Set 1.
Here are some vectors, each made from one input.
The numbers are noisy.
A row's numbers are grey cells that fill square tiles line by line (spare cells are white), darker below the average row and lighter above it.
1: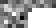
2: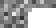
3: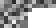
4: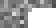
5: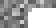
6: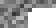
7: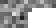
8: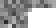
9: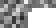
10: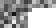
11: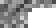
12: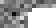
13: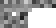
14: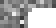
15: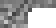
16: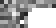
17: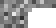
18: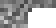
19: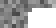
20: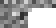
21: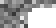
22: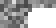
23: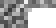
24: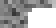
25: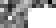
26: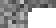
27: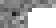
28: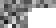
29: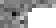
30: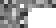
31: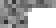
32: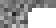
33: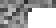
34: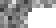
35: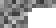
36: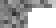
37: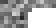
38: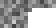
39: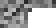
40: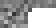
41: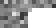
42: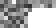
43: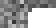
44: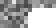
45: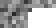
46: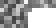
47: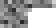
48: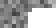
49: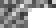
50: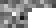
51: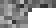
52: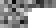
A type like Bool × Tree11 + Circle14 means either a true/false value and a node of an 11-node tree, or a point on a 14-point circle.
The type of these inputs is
Line4 + Tree7.
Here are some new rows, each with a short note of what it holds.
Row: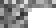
a point on a 4-point line
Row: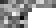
a point on a 4-point line
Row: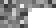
a point on a 4-point line
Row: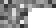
a point on a 4-point line
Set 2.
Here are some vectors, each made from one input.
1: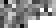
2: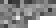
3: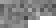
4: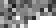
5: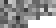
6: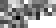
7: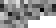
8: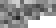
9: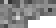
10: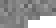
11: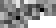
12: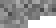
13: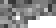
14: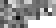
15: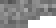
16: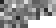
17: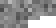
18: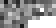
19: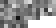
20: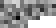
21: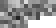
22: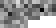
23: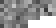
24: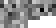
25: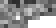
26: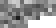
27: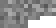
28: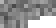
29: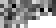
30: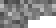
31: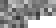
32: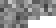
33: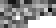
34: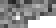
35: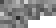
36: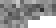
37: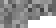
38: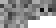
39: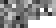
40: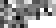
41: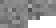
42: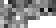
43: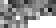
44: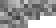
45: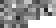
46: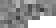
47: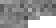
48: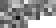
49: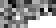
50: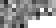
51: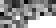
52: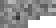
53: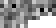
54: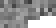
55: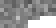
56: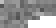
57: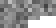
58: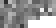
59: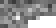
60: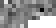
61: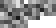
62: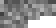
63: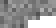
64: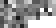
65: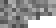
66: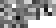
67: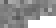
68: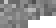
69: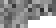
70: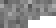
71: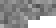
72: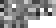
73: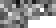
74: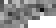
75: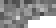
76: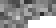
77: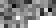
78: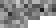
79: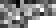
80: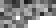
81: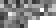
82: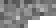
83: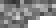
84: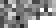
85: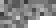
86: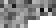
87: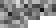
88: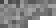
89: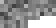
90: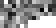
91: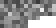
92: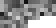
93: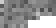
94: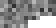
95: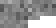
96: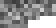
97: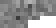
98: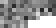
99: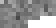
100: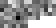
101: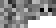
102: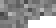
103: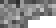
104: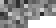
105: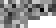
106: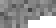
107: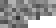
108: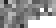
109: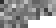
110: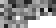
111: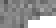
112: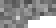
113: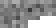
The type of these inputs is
Bool × Tree13.
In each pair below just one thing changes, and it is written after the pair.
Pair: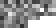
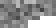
the node of the tree
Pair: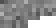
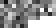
the true/false value
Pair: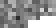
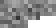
the true/false value
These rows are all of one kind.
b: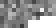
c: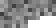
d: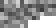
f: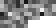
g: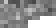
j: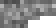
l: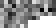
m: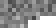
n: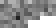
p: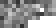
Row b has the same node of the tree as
c and f.
